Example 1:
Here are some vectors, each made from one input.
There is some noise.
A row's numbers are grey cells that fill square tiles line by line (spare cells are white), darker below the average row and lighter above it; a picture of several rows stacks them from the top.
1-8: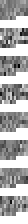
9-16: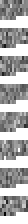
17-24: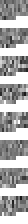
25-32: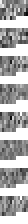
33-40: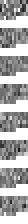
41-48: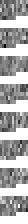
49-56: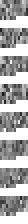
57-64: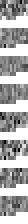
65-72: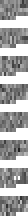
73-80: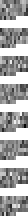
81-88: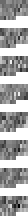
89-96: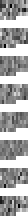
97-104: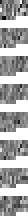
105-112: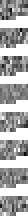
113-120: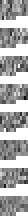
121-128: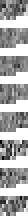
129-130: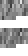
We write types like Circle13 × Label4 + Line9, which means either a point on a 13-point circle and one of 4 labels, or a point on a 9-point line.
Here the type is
Line10.
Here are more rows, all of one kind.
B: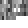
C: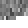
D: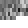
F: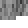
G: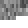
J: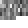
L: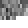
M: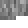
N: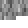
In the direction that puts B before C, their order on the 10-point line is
N, B, D, M, C, J, L, F, G.
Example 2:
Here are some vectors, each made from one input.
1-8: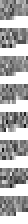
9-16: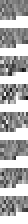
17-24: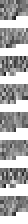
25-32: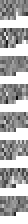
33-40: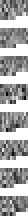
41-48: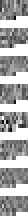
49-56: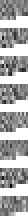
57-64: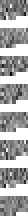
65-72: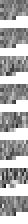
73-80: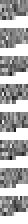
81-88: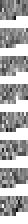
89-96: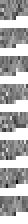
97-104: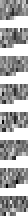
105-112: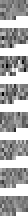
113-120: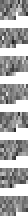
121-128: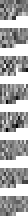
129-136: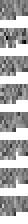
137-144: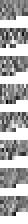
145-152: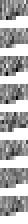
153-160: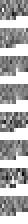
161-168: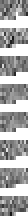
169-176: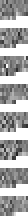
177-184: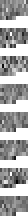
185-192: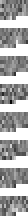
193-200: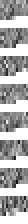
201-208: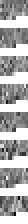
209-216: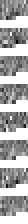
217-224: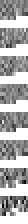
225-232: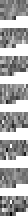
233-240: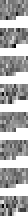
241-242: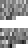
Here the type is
Bool × Bool × Bool.
